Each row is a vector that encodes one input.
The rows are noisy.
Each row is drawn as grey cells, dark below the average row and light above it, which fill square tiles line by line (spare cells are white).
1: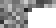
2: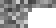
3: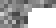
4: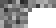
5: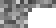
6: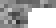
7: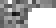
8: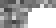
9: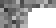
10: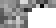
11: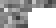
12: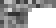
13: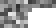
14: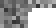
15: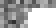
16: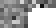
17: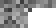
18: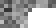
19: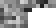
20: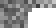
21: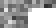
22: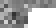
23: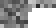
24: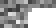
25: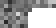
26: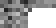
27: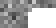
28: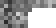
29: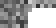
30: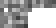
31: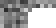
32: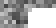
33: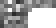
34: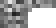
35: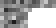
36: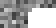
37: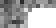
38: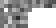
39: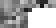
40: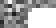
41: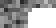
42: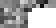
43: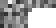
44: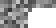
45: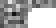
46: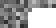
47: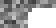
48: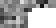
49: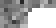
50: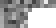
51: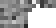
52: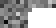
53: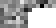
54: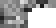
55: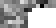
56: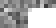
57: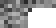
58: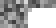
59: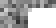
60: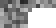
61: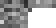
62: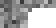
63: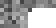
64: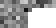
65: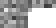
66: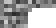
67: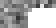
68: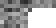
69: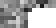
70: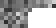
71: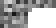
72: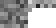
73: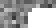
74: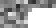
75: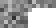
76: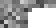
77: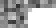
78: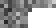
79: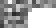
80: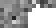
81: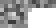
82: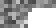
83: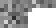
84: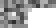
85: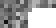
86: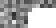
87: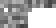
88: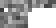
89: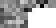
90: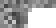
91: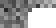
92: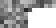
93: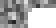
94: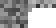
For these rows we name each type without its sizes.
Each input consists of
a true/false value, together with either a point on a line, or a node of a tree.
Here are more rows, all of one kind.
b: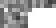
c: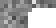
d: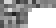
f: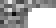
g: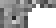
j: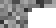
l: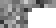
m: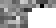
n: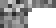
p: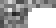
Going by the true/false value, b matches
g, m and n.
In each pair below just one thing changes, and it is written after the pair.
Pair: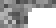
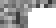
the node of the tree
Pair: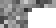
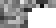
the true/false value
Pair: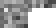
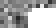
the true/false value
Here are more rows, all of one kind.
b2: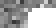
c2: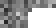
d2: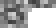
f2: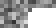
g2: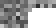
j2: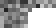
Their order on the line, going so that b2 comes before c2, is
d2, f2, b2, j2, c2, g2.
